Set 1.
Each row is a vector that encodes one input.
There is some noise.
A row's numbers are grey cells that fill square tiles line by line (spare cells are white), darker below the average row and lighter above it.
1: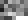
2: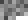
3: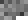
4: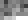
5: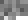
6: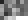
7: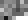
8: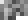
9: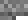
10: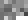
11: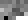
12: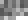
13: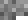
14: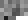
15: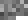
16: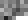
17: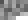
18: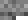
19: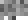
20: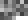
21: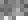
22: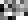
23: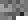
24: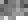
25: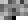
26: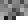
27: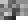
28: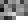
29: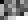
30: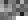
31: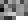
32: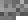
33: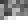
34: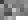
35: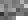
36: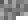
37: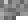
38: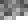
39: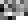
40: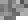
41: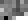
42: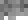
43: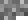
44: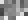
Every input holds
a list of up to two points on a 6-point line.
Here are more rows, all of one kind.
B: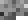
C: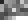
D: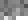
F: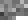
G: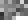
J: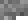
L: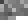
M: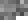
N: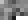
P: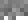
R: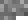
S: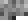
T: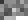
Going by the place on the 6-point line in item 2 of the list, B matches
C, F, L and S.
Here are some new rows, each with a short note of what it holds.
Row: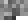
a list of one item
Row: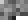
a list of two items
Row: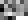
the empty list
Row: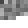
a list of one item
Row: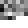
the empty list
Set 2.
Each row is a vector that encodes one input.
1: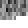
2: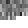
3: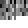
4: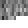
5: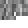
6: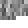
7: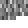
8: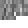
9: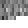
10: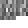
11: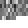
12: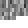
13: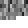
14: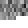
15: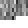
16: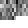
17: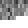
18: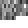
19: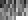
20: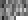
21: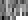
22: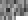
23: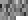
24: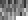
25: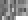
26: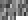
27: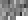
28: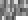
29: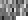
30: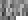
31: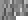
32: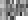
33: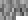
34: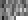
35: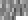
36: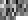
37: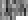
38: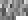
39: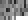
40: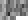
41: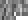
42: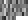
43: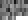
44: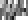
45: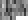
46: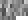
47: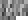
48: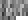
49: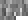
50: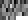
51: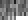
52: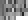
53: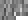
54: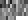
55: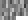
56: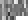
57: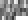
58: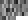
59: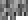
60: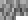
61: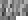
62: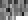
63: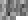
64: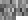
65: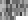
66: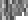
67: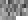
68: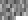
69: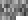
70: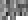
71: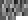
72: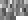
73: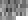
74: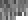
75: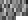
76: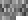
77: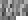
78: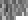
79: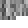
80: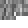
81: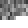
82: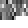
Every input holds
a point on a 7-point line, together with either a fixed value, or three true/false values.
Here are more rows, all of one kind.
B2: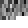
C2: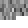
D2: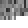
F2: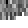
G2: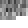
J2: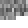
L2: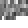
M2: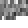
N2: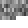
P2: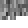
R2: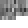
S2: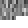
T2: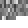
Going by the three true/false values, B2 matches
D2 and J2.
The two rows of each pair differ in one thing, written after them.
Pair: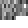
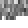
the place on the 7-point line
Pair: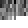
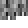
one of the three true/false values
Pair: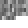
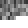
the place on the 7-point line
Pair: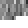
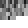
one of the three true/false values
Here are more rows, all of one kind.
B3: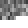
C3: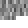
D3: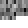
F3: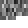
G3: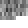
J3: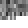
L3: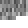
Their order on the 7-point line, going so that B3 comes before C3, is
F3, B3, D3, C3, L3, G3, J3.
